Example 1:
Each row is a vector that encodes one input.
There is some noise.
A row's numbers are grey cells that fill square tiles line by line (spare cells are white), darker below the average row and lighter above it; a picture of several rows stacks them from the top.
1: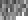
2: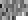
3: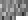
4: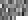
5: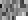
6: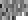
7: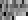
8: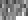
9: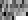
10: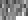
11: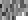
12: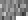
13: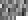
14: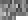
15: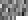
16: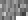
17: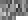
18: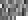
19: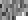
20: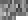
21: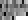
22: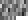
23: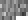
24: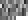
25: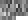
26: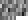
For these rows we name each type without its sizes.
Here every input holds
a point on a line.
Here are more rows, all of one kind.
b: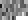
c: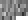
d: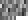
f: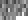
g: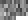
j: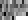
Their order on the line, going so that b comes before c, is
j, b, f, g, c, d.
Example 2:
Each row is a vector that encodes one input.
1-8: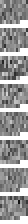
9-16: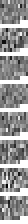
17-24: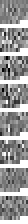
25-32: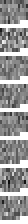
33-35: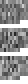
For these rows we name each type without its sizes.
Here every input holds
a point on a line.
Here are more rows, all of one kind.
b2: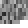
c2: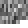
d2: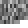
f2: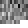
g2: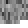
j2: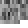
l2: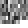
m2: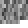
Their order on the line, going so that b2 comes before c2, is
f2, g2, j2, b2, m2, d2, c2, l2.
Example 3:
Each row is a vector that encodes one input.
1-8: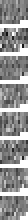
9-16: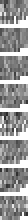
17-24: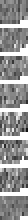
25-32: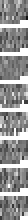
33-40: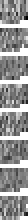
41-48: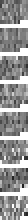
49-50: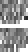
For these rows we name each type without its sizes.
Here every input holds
a point on a line.
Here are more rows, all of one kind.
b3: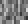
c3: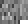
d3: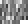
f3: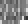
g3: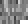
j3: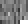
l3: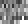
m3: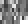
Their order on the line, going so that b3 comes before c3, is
l3, f3, b3, g3, c3, j3, d3, m3.
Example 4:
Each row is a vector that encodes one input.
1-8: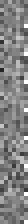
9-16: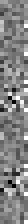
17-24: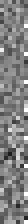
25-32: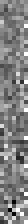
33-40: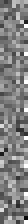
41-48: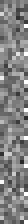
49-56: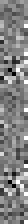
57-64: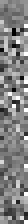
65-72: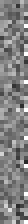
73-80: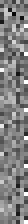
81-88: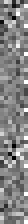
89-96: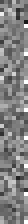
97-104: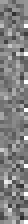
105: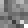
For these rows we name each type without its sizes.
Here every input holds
either a point on a circle, or a fixed value.
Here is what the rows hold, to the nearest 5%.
About 90% of them hold a point on a circle. The rest hold a fixed value.
